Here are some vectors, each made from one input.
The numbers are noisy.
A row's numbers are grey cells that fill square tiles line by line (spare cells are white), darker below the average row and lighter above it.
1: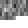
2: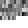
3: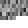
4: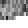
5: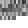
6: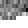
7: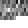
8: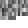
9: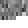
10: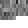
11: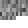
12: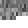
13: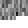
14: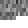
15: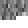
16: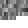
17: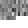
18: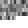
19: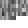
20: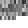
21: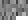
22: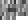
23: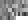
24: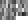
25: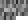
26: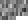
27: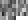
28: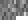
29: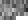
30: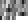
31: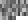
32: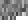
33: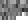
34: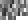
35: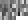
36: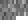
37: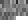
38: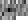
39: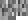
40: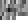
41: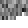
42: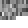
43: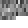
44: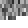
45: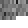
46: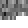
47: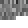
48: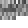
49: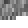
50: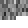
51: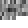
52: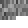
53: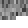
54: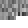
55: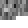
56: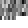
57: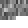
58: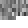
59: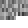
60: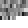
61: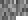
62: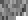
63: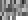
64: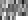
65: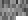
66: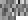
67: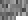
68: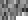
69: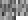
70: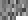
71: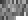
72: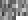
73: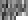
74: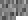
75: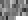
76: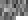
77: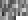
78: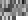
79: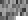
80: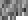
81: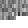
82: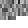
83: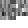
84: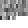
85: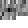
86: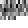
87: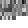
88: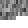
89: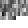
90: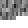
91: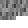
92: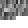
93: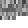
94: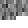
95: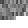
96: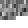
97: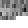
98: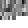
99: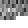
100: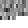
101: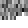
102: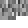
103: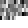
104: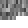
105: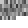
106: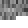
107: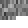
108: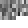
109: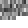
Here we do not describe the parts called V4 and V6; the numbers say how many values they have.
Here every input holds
either a point on a 5-point line and a true/false value, or a value of V4 and a value of V6.
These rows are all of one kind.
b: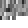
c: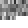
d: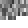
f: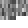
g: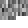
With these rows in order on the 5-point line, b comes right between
f and g.
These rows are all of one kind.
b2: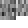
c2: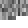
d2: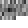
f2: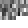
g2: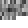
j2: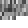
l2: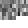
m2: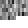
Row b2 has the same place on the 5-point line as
d2 and g2.
